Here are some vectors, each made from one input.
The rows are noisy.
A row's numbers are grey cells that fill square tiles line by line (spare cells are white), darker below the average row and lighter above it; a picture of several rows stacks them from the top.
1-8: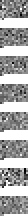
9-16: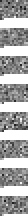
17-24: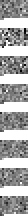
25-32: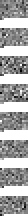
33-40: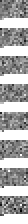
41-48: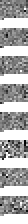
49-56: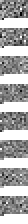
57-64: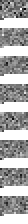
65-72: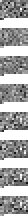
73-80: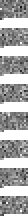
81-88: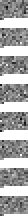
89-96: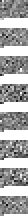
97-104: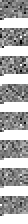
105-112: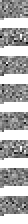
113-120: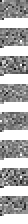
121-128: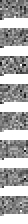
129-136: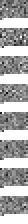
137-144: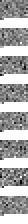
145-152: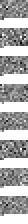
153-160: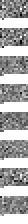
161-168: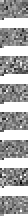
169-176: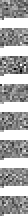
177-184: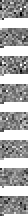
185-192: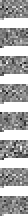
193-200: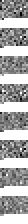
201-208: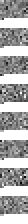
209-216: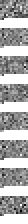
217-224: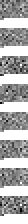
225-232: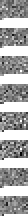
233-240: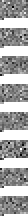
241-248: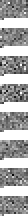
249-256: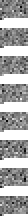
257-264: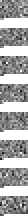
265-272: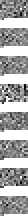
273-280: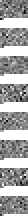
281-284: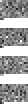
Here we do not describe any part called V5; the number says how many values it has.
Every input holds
a list of up to two items, each either a point on a 4-point line, or a point on a 7-point line and a value of V5.
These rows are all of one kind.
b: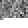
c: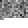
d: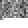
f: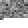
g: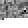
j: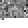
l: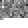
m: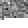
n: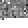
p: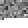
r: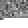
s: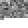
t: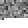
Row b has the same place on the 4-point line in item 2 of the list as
j, m and n.
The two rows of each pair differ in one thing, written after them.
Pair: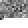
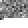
the place on the 7-point line in item 2 of the list
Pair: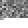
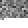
the place on the 7-point line in item 1 of the list
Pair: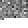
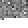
the place on the 7-point line in item 2 of the list
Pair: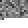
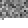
the value of V5 in item 1 of the list
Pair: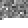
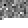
the place on the 7-point line in item 1 of the list
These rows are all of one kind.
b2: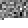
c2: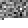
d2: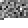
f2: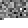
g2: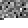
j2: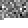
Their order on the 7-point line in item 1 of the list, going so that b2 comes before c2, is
b2, c2, d2, j2, f2, g2.
